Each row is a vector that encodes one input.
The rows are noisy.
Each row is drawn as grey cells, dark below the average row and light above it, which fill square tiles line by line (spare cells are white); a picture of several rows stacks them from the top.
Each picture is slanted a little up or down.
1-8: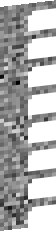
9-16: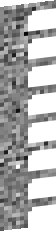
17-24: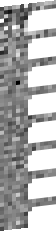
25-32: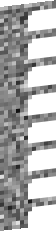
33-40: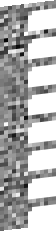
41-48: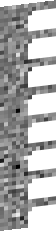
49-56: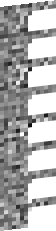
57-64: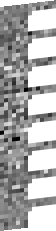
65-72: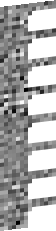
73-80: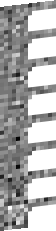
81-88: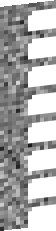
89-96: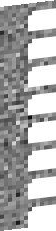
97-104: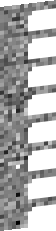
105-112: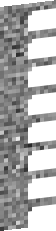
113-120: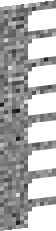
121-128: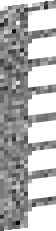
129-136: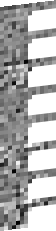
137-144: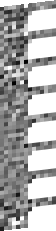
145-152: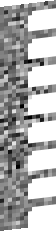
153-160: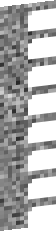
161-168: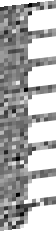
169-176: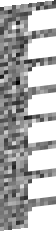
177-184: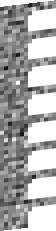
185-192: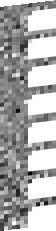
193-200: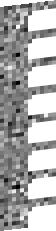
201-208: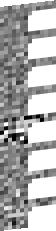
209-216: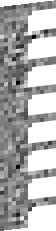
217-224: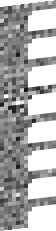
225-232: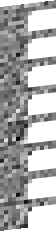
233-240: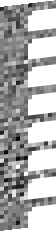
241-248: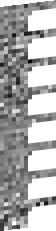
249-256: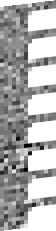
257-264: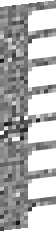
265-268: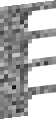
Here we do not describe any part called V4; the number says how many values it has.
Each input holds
a list of up to two items, each a point on an 11-point line and a value of V4.
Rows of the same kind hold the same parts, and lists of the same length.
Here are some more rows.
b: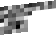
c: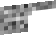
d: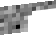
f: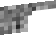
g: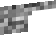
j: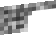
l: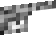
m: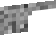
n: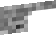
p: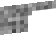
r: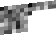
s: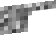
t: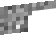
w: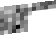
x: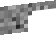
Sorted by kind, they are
b, d, f, j, n, r, w, x
c, g, m, p, s, t
l

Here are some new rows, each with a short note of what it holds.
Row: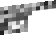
the empty list
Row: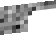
a list of one item
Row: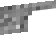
a list of two items
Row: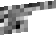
a list of one item
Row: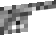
the empty list
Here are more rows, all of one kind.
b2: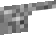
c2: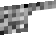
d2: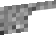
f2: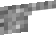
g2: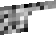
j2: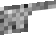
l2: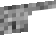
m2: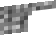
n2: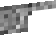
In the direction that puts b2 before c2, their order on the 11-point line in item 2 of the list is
n2, l2, m2, b2, f2, j2, c2, g2, d2.
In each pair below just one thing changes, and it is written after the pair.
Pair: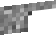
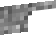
the value of V4 in item 2 of the list
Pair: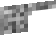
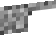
the place on the 11-point line in item 1 of the list
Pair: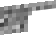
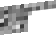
the value of V4 in item 1 of the list
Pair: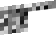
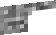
the value of V4 in item 1 of the list
